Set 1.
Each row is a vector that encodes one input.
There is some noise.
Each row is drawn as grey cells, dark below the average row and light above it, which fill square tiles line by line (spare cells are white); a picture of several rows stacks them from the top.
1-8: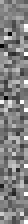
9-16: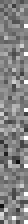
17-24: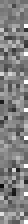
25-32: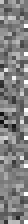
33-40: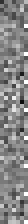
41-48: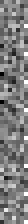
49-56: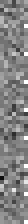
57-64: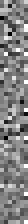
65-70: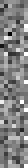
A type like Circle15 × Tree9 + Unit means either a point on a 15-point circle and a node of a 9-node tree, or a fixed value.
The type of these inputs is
Tree11.
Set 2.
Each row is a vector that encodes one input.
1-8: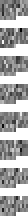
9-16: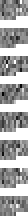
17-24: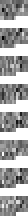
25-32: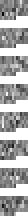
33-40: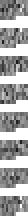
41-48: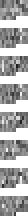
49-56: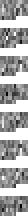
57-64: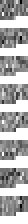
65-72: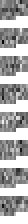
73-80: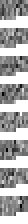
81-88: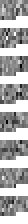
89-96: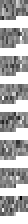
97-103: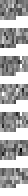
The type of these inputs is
Bool × Bool × Bool × Bool × Bool + Unit.
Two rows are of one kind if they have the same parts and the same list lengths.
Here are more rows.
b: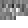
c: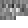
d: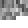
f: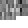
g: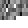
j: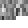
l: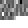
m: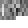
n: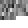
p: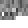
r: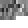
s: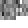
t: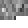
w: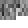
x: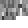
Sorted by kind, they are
b, c, d, f, j, l, m, n, p, r, s, t, w, x
g

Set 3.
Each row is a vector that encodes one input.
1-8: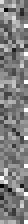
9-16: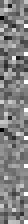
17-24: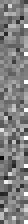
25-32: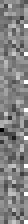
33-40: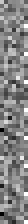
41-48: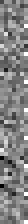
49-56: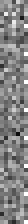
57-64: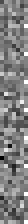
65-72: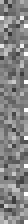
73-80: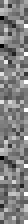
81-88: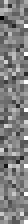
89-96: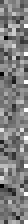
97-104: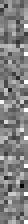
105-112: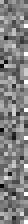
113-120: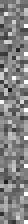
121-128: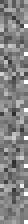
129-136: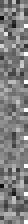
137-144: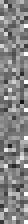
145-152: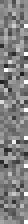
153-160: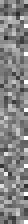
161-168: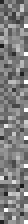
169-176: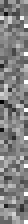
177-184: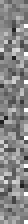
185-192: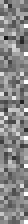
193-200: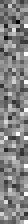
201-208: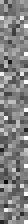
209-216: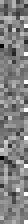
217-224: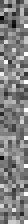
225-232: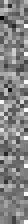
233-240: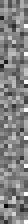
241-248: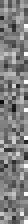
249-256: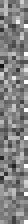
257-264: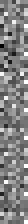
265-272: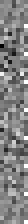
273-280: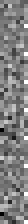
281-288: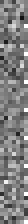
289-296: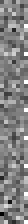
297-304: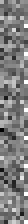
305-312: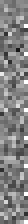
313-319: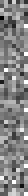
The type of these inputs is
Tree13.
